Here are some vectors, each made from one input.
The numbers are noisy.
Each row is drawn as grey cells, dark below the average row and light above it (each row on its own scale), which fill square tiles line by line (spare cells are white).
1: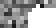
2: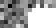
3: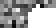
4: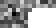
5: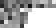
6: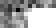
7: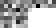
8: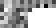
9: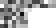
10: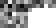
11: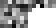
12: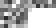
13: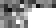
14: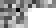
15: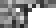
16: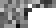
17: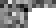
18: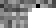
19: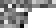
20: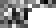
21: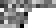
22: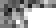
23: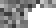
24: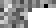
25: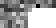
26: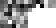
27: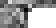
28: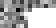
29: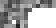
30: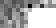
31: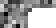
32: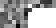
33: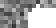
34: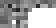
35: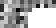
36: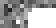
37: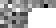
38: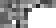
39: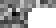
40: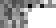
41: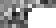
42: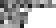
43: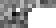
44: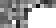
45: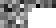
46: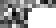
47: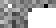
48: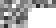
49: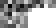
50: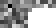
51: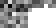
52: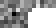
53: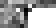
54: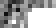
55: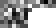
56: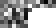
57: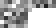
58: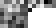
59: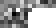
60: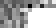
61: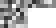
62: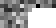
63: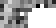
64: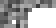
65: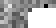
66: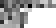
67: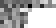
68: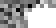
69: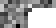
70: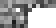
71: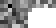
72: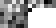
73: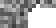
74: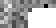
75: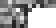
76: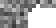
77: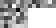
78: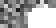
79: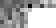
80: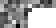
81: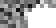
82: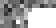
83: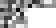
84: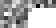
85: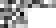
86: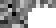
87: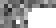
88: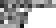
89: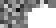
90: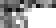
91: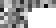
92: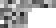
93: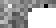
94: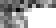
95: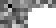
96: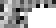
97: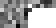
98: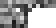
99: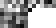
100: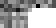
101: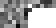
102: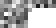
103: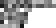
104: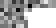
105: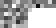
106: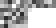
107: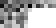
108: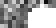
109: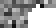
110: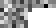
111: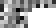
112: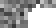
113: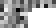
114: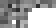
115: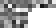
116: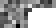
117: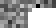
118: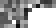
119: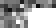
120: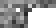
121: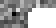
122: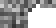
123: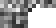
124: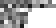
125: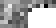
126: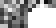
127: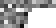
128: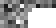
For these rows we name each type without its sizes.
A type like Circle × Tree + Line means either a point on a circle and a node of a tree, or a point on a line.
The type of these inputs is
Label.
